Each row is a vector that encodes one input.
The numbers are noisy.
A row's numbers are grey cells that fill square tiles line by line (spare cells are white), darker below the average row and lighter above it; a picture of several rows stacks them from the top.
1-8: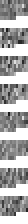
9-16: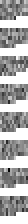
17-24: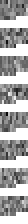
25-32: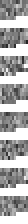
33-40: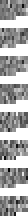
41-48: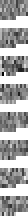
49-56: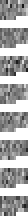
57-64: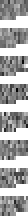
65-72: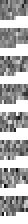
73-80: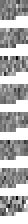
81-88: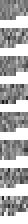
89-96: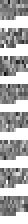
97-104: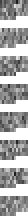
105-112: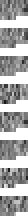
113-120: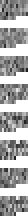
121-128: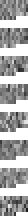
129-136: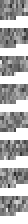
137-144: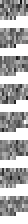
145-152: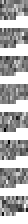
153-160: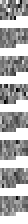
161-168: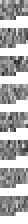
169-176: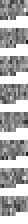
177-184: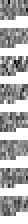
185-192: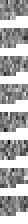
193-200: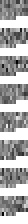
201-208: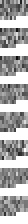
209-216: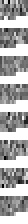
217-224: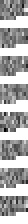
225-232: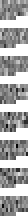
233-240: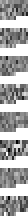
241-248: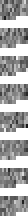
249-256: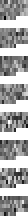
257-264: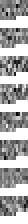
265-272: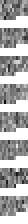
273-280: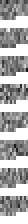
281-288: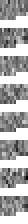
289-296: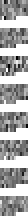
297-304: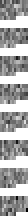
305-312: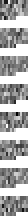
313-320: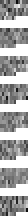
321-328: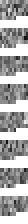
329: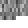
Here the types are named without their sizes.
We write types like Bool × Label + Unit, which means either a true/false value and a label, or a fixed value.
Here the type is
List(Line).
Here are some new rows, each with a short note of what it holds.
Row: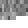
a list of one item
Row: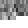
a list of one item
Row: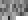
a list of one item
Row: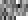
a list of three items
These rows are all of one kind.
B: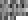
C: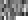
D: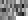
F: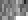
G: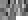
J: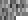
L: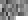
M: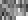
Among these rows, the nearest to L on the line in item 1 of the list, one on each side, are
D and M.
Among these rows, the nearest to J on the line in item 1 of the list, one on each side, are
B and D.
